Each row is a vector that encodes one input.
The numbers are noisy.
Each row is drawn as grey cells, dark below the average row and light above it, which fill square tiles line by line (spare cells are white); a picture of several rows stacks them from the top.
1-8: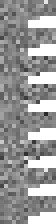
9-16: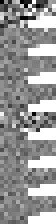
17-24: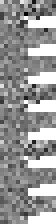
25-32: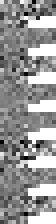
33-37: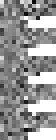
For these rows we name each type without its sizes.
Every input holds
a point on a circle and a true/false value.
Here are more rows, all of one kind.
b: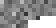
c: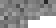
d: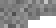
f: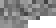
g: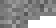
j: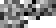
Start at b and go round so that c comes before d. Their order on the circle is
b, c, f, d, j, g.
